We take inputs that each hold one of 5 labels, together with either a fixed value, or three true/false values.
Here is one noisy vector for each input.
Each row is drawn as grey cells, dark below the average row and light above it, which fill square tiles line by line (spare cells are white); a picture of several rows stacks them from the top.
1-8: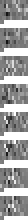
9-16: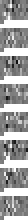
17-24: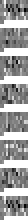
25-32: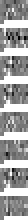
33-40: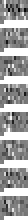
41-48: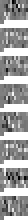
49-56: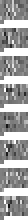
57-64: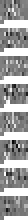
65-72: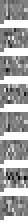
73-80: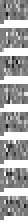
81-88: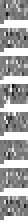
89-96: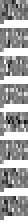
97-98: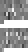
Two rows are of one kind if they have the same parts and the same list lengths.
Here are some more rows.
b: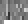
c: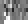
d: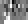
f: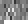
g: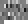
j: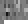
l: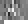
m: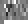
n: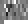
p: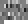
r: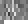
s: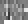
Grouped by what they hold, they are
b, c, d, f, j, l, r, s
g, m, n, p

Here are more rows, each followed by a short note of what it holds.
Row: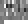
one of 5 labels
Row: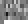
one of 5 labels and three true/false values
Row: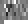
one of 5 labels
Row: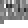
one of 5 labels
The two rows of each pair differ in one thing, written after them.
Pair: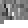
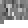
one of the three true/false values
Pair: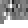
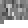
the label
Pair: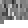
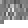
the label
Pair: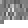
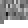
the label
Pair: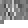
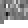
the label
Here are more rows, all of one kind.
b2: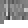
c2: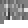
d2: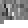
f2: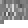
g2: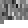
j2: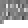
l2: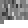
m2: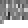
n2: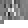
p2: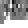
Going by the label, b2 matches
c2, j2 and m2.
